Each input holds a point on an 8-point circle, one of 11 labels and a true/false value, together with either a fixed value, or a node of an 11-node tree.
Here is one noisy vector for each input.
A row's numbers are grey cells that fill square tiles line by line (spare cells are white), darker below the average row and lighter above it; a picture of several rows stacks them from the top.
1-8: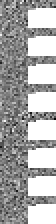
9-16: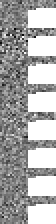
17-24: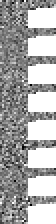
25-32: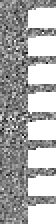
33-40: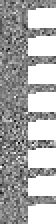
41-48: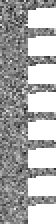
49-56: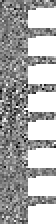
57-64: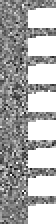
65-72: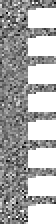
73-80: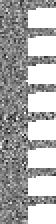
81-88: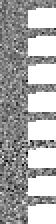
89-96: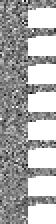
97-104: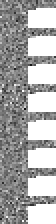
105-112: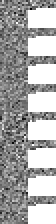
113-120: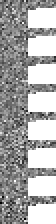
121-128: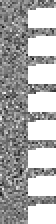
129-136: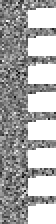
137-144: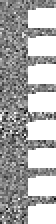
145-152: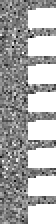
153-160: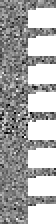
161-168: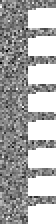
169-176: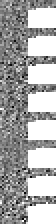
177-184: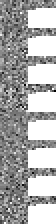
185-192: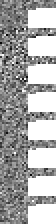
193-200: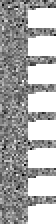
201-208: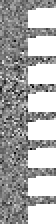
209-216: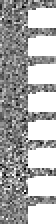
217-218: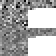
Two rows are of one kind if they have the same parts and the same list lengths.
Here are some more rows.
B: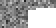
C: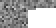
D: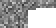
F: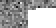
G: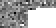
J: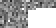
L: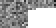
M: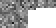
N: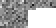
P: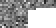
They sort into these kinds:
B, C, F, N
D, G, J, L, M, P

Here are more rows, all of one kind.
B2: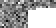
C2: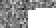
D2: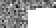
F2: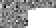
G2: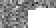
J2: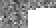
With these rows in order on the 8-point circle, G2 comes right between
B2 and C2.
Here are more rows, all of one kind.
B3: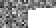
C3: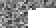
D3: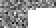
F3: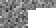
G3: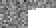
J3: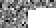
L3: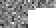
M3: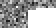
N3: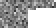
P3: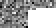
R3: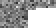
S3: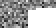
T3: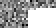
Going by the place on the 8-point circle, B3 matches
J3, L3 and T3.
